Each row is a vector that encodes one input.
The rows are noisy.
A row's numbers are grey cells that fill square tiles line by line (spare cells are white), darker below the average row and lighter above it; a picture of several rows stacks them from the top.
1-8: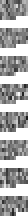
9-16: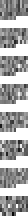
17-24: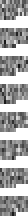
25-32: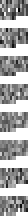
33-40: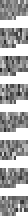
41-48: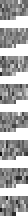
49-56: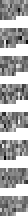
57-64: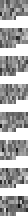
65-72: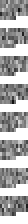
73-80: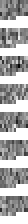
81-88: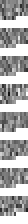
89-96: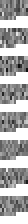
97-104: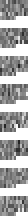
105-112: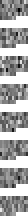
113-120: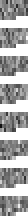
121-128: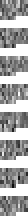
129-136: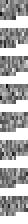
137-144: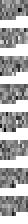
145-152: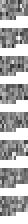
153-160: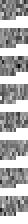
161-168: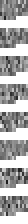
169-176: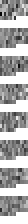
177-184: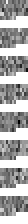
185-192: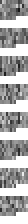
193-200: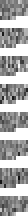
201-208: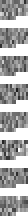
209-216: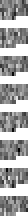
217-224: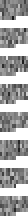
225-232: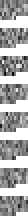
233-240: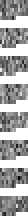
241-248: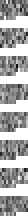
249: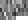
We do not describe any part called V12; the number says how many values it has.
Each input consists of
a value of V12, together with either a point on a 15-point circle, or three true/false values.
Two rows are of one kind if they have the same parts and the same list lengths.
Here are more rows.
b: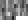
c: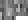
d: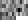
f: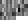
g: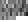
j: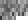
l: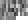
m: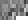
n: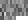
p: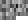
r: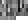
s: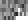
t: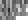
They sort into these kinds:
b, c, d, f, j, n, p
g, l, m, r, s, t

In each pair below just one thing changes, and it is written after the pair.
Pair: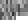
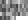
the value of V12
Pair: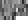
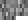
the value of V12
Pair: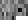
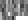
the value of V12
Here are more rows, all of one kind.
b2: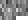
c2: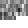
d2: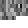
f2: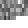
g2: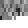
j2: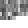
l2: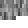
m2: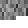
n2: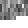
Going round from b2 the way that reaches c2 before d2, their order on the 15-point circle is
b2, j2, g2, f2, n2, c2, l2, d2, m2.
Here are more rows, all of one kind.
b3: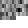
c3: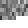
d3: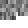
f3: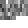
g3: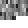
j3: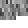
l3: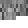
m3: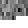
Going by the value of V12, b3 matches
g3 and j3.
